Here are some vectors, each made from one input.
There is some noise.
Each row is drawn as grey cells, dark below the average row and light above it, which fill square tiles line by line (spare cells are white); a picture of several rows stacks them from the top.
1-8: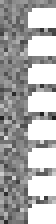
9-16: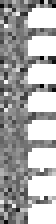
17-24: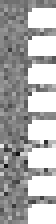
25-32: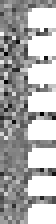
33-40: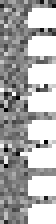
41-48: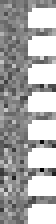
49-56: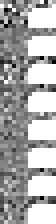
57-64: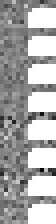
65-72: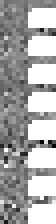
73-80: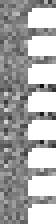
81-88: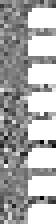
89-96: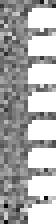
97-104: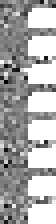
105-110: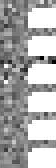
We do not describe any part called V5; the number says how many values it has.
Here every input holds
a value of V5, together with either a point on an 8-point line, or four true/false values.
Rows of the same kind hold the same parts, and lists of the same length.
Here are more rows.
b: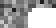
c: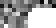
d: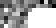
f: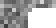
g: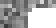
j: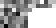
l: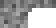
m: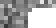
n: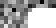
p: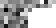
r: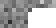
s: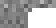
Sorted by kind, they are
b, n, p
c, d, f, g, j, l, m, r, s

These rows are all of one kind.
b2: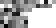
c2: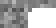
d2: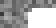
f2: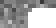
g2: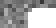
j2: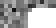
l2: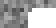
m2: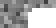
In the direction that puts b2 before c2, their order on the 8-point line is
j2, b2, d2, g2, f2, l2, c2, m2.
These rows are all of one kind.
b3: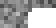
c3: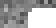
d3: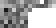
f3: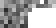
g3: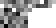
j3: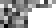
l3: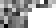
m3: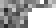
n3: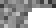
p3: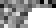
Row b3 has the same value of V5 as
l3, n3 and p3.
